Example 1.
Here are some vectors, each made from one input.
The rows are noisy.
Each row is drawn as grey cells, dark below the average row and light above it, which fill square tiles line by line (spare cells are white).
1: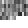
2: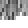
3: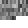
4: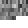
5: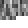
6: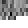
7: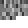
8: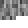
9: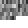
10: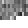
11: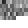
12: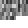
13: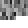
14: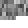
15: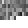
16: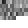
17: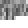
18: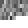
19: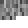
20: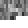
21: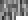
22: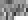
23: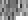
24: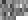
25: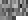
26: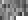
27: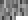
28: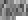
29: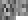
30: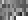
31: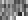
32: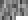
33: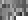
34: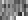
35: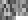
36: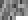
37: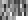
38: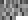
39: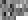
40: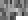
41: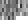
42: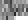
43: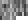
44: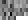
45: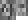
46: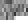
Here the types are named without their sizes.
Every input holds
a label.
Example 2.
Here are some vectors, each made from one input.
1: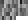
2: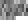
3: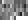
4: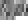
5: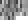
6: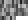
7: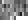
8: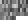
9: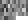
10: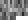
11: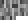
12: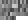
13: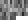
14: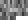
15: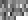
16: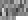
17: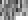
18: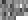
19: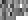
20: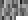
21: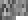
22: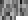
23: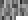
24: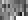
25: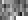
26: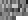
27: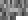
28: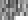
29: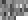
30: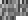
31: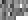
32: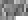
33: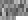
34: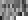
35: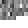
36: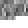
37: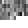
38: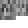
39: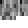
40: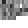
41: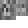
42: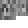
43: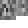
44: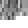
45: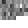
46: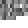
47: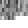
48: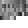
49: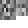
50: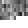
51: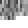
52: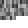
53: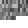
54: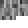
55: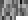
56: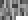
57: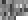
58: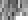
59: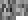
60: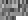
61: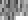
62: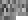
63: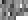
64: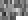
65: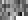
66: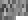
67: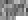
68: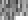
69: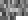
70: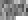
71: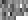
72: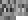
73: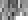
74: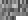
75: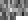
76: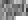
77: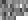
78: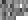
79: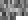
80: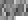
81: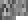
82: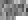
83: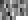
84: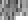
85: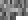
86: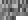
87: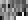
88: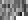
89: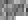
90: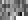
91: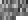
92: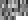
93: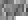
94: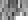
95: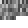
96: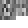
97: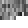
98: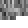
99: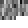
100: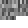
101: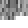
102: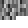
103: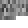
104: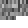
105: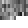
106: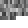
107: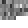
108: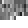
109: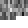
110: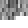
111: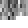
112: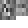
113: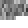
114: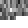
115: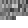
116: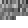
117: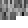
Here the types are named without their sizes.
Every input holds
a label.
